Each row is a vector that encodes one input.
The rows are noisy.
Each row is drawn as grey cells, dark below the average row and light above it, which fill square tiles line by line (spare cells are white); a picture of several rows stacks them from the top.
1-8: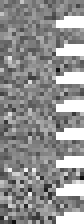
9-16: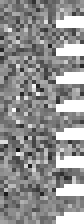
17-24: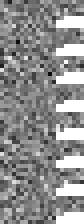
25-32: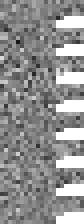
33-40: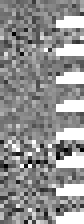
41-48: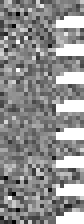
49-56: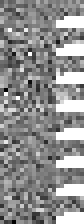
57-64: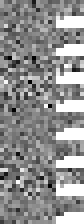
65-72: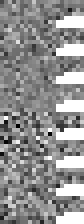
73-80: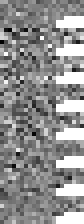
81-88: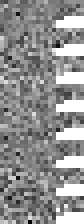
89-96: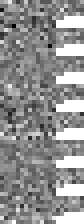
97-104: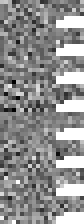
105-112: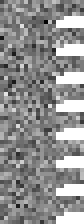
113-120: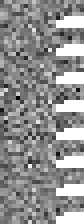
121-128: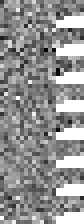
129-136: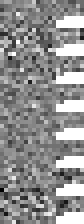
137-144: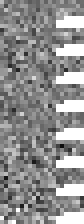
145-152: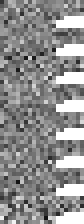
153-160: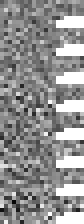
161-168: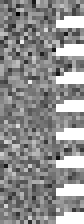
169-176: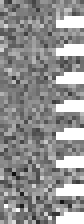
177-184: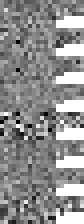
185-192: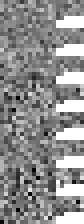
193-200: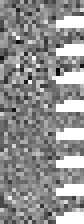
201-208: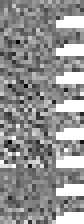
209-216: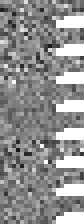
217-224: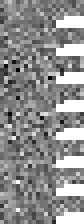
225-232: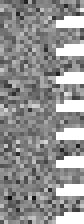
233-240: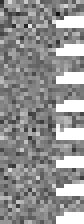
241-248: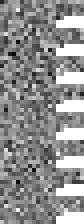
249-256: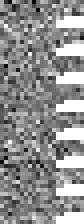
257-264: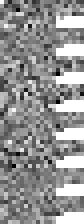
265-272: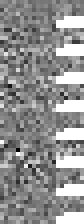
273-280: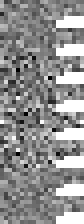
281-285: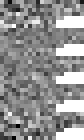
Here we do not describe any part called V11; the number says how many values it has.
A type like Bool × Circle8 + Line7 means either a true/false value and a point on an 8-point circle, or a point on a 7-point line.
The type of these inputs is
(Bool × Bool × Bool + Line5) × (Line6 × V11 + Tree9).
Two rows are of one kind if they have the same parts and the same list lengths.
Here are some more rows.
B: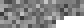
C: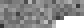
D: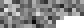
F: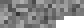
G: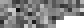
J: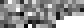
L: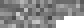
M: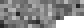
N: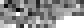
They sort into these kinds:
B, C, G, M
D, F
J
L, N

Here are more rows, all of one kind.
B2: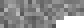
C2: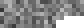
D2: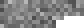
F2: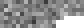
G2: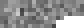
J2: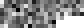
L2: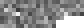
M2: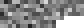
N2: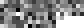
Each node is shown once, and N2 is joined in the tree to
G2 and J2.
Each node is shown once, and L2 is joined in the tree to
C2 and G2.
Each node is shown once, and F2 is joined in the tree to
B2.
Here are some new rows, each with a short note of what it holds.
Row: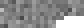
a point on a 5-point line, a point on a 6-point line and a value of V11
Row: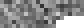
a point on a 5-point line and a node of a 9-node tree
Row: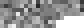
a point on a 6-point line, three true/false values and a value of V11
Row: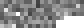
a node of a 9-node tree and three true/false values
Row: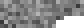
a point on a 5-point line, a point on a 6-point line and a value of V11
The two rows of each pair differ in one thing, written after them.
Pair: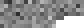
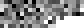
the place on the 5-point line
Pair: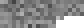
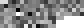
the value of V11
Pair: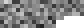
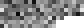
the place on the 6-point line
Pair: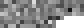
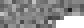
the value of V11
